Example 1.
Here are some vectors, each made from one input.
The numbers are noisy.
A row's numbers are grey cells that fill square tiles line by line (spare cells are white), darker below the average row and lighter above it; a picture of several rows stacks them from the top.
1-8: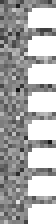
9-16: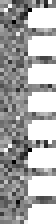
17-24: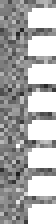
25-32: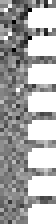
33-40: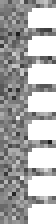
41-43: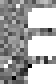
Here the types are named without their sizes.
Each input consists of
a list of points on a line.
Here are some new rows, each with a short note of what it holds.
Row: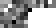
the empty list
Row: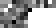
the empty list
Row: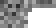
a list of two items
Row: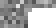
a list of one item
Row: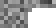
a list of two items
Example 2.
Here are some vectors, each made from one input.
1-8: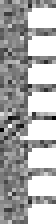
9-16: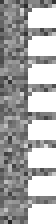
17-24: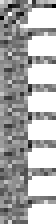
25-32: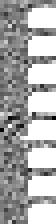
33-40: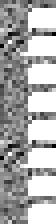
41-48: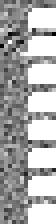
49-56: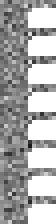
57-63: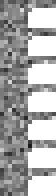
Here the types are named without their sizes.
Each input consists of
a list of points on a line.
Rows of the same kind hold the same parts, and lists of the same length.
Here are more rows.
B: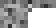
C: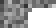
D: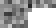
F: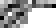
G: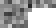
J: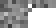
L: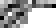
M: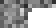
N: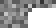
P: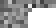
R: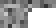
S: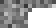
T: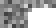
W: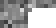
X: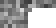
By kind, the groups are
B, C, J, M, N, P, R, S, W, X
D, G, T
F, L

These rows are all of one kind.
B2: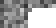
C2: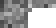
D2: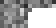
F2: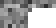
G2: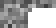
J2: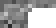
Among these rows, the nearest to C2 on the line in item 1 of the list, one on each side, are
B2 and J2.
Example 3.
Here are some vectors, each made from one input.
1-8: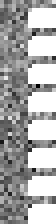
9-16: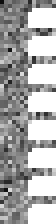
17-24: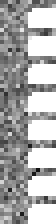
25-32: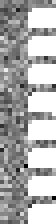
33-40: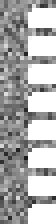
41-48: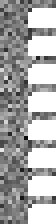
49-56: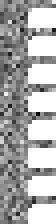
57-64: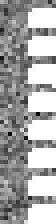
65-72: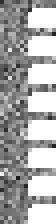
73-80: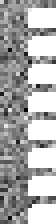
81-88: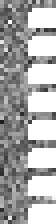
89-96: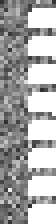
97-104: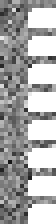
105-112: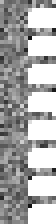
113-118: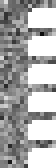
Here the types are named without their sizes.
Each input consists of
a point on each of two lines and four true/false values.
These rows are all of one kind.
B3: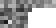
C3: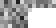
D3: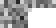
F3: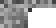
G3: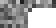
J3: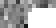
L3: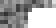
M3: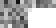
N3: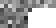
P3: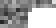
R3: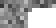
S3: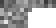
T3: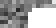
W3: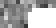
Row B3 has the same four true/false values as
C3, D3, F3 and M3.
